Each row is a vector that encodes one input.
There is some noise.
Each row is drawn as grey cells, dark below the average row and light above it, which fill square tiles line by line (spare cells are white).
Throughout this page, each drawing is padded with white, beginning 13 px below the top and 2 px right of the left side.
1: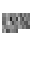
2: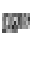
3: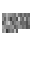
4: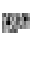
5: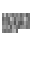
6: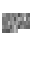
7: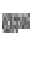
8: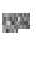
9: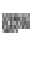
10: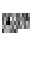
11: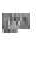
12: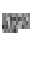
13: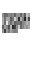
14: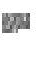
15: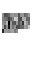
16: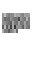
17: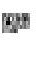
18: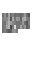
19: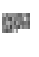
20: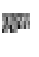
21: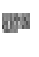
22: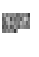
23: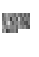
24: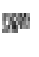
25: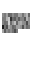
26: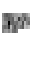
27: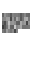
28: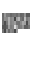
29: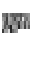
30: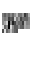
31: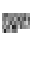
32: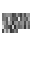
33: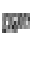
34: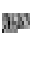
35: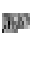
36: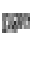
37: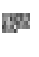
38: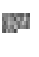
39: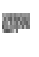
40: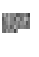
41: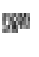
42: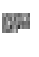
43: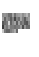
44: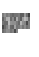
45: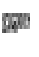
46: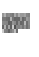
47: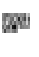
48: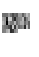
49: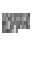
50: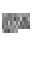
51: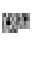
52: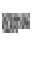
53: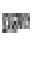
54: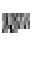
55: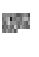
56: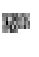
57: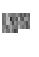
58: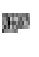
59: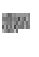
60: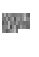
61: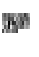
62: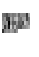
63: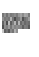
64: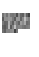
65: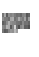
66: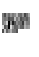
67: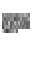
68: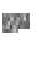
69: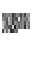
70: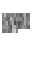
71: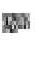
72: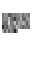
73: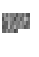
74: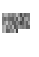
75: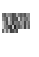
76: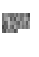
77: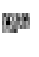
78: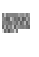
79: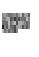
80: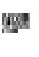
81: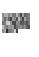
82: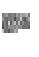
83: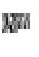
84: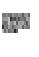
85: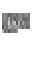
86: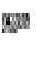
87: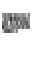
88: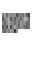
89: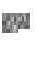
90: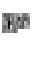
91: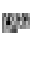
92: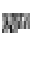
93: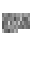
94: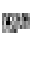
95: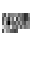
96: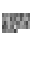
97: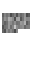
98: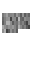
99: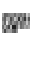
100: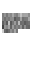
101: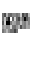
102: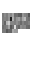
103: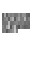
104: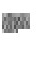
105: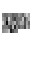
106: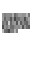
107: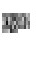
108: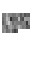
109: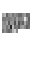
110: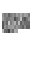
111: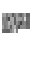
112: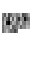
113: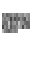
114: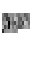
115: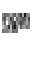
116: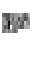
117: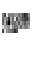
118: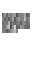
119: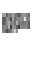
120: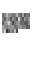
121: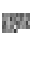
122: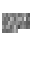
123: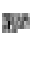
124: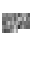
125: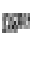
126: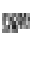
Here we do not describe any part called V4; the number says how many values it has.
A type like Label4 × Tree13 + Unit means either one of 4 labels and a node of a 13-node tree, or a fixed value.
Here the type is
(Line5 + V4) × List2(Line6).
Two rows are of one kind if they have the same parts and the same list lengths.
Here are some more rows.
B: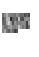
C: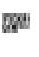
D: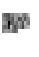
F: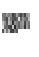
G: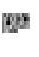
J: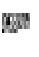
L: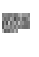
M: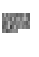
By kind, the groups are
B
C, D, G
F
J
L
M

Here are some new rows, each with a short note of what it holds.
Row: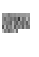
a point on a 5-point line, together with a list of one item
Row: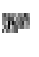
a value of V4, together with the empty list
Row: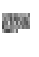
a point on a 5-point line, together with a list of one item
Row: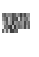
a value of V4, together with the empty list
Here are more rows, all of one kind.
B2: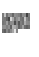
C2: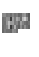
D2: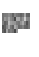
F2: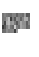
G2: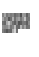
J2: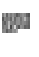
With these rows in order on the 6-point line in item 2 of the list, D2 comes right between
C2 and G2.
